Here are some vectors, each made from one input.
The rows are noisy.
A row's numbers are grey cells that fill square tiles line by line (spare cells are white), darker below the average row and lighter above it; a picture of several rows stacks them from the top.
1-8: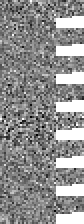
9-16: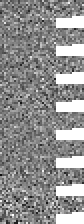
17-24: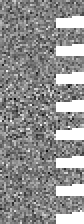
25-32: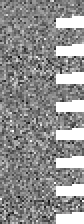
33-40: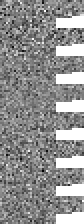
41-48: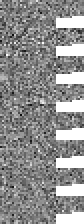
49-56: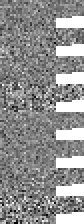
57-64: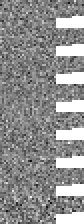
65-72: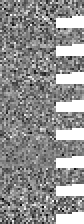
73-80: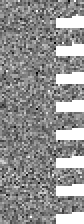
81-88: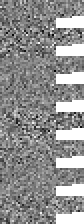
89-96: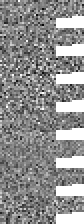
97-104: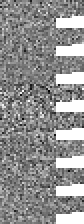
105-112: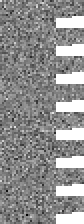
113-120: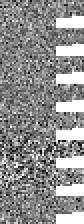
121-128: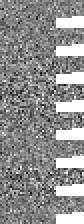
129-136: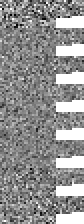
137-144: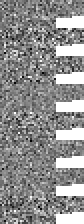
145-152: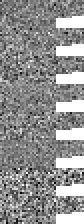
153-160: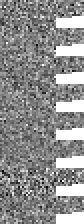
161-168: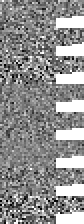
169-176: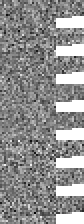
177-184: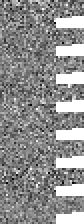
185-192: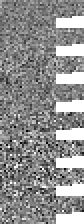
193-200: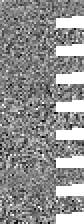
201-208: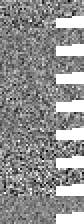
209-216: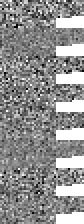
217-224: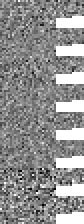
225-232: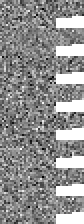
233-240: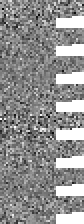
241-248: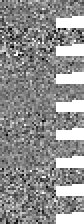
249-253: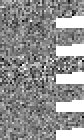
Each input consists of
a list of up to two points on a 16-point line.
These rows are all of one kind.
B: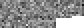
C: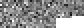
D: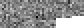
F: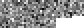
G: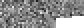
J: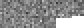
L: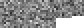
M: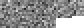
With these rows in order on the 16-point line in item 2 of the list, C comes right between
D and M.
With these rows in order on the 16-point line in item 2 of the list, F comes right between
B and G.
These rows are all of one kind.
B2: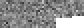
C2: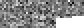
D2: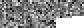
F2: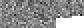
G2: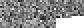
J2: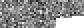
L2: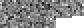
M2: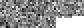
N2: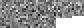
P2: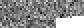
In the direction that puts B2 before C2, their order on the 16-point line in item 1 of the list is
G2, J2, P2, D2, M2, B2, N2, L2, F2, C2.
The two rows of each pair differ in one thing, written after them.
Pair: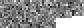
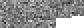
the place on the 16-point line in item 1 of the list
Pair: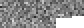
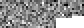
the place on the 16-point line in item 2 of the list
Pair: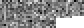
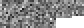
the place on the 16-point line in item 1 of the list
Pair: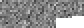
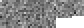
the place on the 16-point line in item 2 of the list
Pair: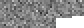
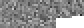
the place on the 16-point line in item 2 of the list
